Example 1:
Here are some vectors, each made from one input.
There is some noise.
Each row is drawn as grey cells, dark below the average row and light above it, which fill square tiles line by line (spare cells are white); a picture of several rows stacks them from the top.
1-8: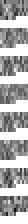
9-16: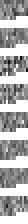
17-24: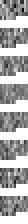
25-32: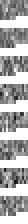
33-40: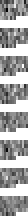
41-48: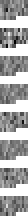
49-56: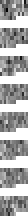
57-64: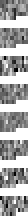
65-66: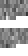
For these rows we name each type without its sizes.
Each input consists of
either a point on a circle, or a node of a tree.
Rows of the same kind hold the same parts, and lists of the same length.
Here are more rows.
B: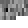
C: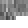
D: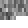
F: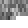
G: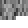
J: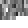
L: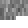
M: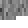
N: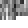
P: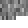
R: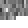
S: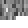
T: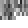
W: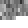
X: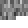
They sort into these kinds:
B, N, T, W
C, D, F, G, J, L, M, P, R, S, X

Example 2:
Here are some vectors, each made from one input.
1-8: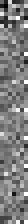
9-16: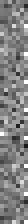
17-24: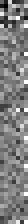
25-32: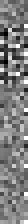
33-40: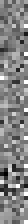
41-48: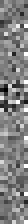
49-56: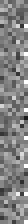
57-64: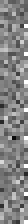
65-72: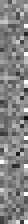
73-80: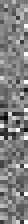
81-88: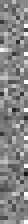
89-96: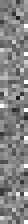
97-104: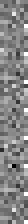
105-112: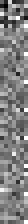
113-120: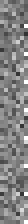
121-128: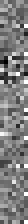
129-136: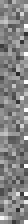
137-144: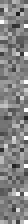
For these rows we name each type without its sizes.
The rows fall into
3 kinds.
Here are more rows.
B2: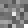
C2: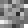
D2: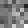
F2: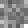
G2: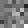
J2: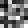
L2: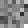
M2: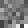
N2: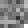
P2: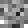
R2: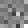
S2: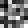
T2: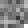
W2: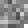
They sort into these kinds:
B2, C2, F2, N2, P2, T2, W2
D2, G2, L2, M2, R2
J2, S2

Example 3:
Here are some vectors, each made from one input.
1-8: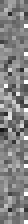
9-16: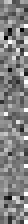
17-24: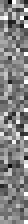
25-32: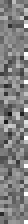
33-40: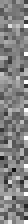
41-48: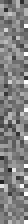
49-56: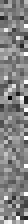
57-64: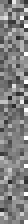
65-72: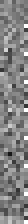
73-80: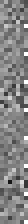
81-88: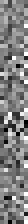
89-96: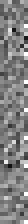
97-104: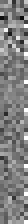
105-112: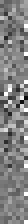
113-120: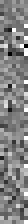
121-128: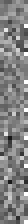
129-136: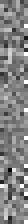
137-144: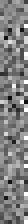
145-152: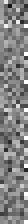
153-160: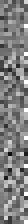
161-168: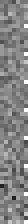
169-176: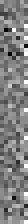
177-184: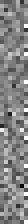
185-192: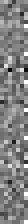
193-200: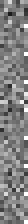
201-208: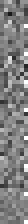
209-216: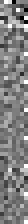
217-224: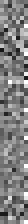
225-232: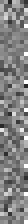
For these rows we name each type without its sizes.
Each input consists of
a node of a tree and a true/false value.
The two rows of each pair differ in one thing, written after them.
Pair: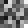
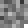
the true/false value
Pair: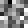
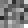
the node of the tree
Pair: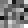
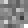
the node of the tree
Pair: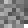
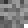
the node of the tree
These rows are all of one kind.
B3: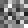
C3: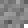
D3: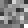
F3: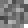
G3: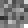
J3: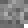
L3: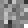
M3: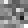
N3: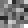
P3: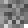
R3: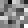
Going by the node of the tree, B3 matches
D3 and R3.
